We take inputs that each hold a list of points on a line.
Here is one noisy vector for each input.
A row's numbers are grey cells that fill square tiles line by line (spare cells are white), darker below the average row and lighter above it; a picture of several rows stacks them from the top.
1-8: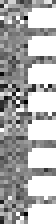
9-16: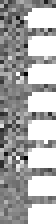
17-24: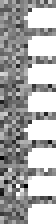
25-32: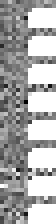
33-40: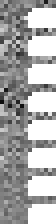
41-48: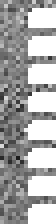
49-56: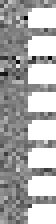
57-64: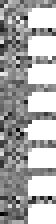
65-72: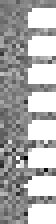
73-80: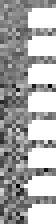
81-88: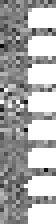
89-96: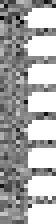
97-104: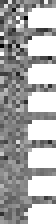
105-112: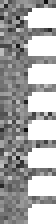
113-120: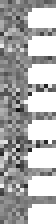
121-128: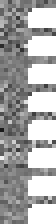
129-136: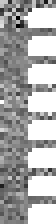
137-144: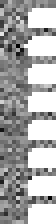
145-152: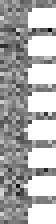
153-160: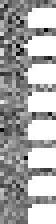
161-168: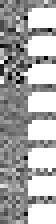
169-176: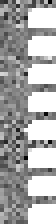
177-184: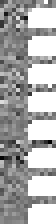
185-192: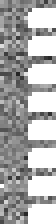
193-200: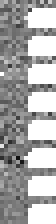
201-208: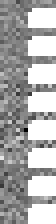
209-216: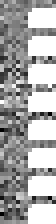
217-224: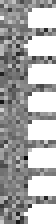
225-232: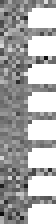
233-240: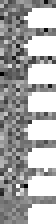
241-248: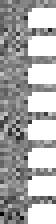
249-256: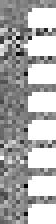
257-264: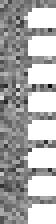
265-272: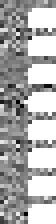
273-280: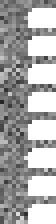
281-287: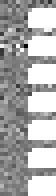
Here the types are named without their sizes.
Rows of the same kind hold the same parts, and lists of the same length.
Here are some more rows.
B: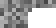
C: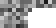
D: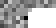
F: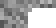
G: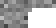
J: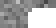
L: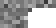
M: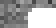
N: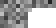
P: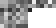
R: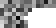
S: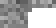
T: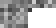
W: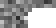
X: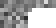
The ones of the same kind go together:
B, C, D, G, J, N, R, W
F, L, M, S, X
P, T

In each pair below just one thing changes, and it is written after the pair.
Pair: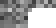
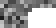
the place on the line in item 2 of the list
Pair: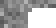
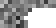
the place on the line in item 1 of the list
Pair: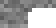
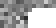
the place on the line in item 2 of the list
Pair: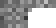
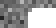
the place on the line in item 2 of the list
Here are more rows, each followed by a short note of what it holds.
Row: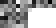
a list of one item
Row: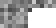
the empty list
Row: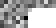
a list of one item
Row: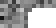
the empty list
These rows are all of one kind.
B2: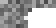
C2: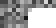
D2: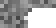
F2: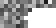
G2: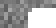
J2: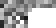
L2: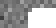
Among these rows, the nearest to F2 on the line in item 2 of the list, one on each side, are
J2 and L2.
